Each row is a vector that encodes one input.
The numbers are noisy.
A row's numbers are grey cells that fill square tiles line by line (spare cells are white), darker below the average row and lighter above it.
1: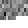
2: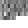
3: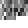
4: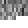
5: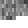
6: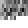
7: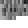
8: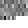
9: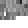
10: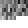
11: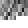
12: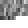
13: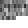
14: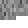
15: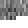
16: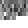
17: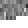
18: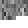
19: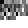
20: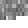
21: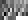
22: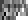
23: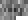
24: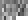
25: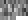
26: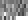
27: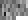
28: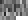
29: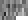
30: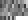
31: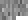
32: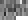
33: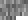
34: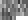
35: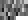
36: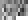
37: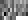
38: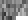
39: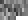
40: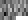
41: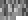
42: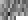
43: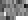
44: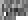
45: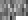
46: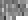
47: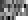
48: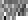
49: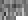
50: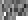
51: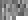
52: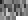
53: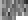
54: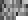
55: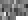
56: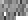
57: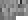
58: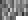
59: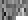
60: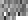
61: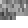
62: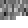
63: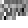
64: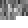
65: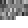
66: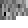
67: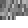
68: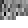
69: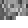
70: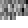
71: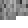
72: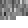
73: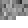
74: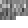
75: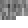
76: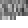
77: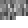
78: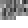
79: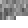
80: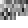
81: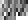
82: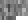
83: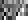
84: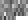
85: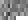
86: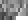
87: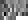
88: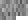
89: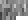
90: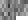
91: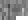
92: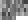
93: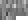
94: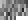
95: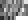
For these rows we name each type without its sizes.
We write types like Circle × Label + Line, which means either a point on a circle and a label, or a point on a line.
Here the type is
(Bool × Bool × Bool + Line) × Line × Line × Line.
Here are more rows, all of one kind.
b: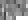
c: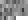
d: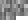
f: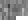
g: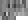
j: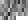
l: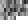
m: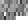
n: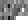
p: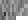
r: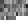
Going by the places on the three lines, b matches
c, g and j.
